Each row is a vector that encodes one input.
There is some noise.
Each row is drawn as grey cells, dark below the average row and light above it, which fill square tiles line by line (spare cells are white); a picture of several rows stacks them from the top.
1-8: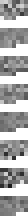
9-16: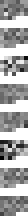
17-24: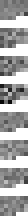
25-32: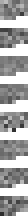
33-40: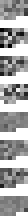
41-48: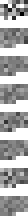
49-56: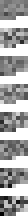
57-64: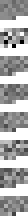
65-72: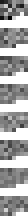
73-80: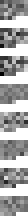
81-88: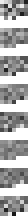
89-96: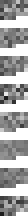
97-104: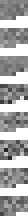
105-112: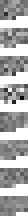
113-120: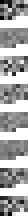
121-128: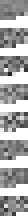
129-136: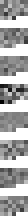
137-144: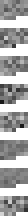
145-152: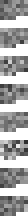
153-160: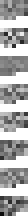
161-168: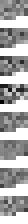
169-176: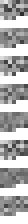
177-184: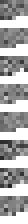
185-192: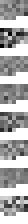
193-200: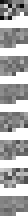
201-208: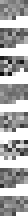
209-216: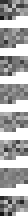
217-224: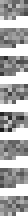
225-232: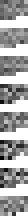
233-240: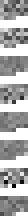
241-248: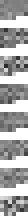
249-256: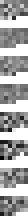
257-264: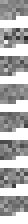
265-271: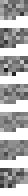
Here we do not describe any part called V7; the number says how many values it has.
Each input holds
three true/false values, together with either a point on a 16-point circle, or a list of up to two values of V7.
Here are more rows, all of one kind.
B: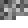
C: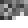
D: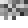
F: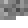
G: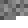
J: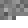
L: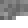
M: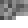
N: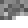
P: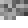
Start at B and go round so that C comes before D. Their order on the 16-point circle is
B, P, N, L, G, F, J, C, M, D.
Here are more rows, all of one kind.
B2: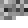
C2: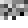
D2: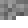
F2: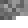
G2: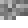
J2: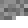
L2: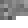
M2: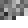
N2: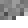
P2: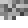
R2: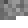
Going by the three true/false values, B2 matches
C2, M2 and N2.
